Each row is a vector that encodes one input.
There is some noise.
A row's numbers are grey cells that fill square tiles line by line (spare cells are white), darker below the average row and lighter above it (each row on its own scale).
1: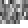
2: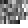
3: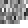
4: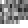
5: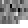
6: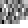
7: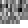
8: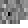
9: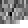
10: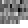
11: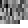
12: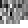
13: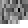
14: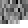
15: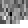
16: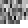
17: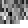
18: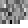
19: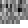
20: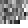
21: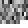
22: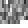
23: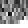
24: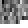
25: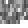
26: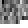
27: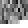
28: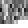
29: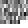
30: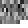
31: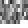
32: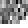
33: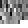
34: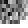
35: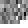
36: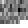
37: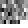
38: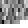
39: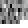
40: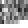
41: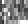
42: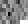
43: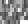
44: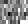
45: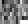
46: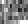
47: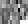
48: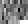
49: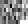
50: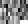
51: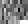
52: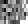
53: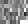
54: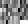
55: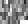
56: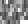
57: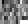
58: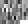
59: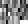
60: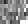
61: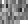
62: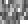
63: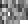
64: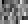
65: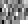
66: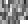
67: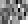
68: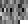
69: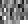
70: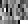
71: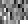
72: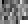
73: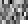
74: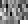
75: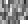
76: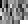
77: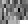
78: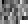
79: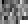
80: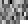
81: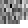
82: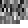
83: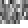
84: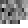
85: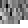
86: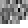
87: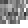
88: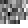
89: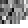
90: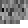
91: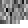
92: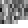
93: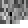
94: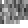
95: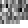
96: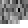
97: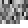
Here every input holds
either a point on a 4-point line, or a list of up to three points on a 5-point line.
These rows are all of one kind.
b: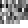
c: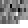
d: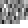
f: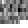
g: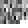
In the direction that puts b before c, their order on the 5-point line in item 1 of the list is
b, f, c, d, g.
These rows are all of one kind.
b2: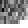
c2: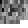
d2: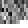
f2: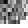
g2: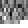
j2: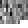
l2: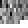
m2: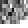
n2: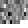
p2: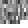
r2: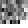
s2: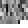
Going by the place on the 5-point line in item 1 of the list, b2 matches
c2 and d2.
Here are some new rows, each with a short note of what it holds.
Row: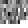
a list of three items
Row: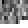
the empty list
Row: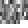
a point on a 4-point line
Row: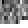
the empty list
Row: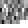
a list of two items
